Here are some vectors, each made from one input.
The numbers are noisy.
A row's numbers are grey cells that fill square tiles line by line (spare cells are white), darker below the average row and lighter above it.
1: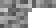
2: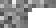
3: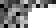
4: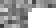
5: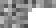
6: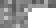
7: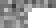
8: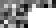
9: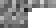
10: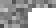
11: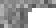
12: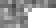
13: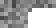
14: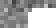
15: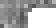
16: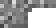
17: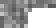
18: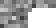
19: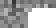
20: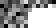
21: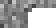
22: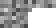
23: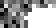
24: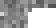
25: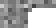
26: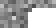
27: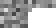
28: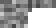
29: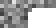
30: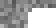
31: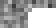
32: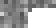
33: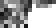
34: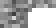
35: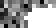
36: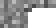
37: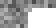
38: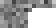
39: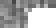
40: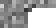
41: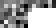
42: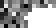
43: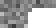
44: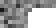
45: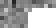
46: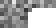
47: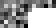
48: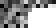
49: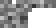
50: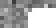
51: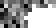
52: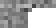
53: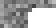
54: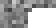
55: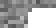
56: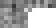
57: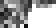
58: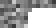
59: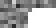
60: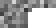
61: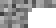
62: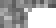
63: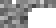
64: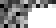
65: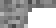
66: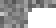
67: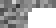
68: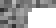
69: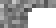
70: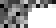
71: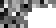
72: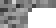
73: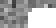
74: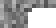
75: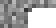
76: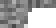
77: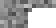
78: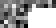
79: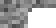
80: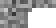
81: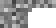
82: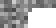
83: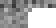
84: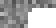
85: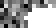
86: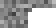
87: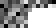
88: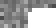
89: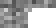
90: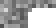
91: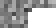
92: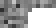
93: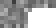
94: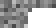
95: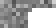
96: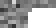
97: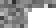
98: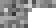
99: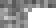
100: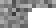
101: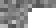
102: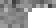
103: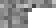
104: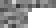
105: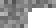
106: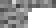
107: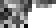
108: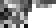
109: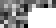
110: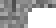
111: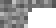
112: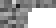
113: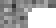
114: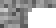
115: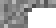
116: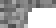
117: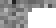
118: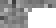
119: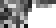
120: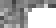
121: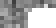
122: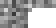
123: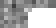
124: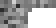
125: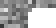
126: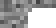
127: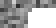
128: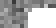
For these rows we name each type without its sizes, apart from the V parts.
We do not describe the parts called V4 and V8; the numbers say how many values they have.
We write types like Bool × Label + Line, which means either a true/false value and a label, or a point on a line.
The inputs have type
Line × (Line + V8) + V4.
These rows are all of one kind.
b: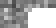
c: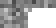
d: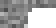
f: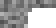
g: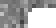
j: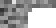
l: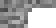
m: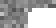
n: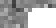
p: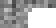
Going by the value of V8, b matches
d, f, j and l.
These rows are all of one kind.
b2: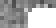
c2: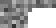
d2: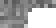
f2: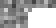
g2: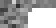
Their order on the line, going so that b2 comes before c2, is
f2, b2, d2, c2, g2.
